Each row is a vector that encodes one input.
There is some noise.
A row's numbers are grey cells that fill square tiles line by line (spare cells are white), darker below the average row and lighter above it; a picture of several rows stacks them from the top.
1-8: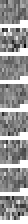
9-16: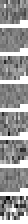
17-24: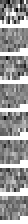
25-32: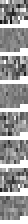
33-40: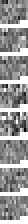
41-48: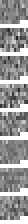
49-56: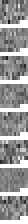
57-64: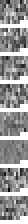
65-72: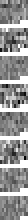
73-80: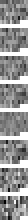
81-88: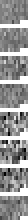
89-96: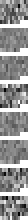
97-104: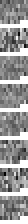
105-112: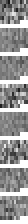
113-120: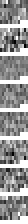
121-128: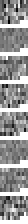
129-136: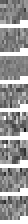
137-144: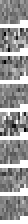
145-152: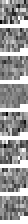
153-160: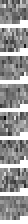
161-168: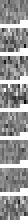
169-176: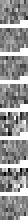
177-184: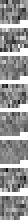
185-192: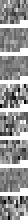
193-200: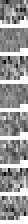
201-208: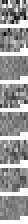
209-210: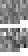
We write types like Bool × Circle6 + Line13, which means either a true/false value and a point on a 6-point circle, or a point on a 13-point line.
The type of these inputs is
Label5 × Line5 × List2(Line8) + Label7.
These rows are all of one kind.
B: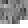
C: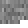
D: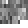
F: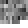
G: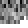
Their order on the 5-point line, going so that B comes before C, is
G, B, C, F, D.
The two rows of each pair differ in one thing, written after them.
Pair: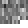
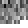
the place on the 8-point line in item 1 of the list
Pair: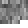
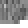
the label
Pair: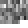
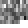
the place on the 8-point line in item 1 of the list
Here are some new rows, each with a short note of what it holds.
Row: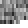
one of 7 labels
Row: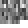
one of 5 labels and a point on a 5-point line, together with the empty list
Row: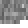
one of 5 labels and a point on a 5-point line, together with the empty list
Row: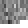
one of 7 labels
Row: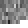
one of 7 labels
